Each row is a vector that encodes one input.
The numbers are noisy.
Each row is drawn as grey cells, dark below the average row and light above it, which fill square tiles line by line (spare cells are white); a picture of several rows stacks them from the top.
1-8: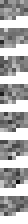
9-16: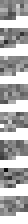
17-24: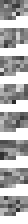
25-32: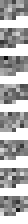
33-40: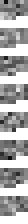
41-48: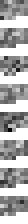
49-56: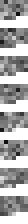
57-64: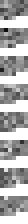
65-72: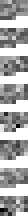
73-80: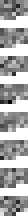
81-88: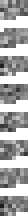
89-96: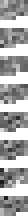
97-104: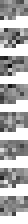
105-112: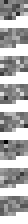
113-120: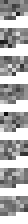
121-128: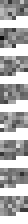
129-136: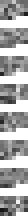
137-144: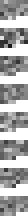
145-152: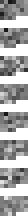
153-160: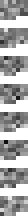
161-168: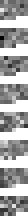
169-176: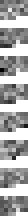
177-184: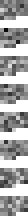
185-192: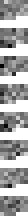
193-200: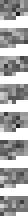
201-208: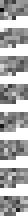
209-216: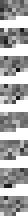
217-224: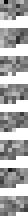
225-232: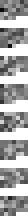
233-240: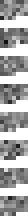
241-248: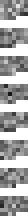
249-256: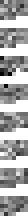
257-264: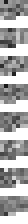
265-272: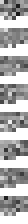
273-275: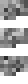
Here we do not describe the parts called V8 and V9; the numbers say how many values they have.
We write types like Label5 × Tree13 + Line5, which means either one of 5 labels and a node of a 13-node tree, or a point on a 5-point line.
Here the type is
Label10 × (Line5 + V9) + Line6 × V8 × V8.
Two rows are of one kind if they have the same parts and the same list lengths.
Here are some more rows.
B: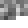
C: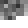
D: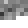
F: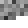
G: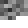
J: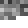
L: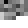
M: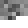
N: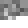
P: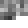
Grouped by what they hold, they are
B, D, F, N, P
C, G, L, M
J

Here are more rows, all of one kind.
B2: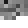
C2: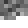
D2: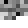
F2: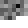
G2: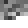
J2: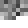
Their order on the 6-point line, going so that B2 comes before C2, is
D2, B2, C2, F2, J2, G2.
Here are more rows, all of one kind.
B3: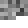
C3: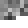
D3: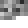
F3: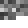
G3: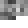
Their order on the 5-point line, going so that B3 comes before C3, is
D3, B3, C3, G3, F3.
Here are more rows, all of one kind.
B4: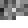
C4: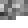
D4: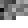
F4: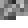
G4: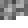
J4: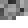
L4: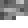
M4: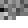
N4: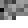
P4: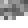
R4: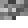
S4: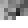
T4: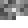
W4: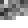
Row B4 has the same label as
D4, M4 and N4.
